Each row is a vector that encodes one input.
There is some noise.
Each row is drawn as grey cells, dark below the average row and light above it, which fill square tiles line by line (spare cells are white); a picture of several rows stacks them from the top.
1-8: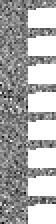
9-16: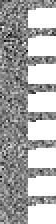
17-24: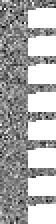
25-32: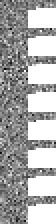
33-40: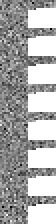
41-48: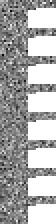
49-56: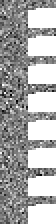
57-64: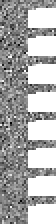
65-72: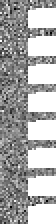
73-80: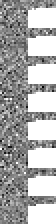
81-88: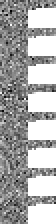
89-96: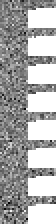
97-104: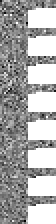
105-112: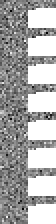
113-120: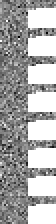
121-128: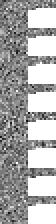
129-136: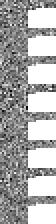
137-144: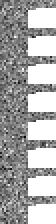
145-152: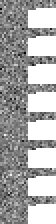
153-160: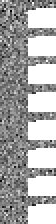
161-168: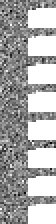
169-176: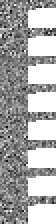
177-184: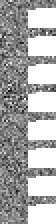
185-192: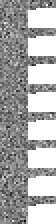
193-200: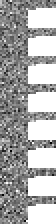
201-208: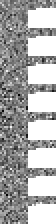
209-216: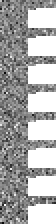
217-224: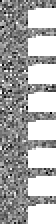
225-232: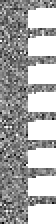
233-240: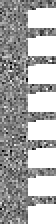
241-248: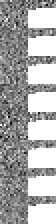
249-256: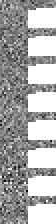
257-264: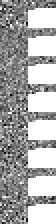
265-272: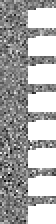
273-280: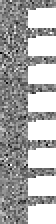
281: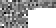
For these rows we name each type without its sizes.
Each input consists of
a point on each of two lines, together with either a node of each of two trees, or a list of points on a circle.
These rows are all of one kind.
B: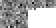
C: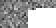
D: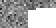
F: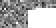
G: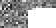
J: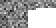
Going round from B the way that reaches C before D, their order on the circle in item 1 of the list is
B, F, G, J, C, D.
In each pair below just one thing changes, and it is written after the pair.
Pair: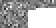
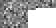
the place on the circle in item 1 of the list
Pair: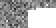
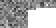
the place on one of the two lines
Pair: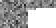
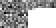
the place on one of the two lines
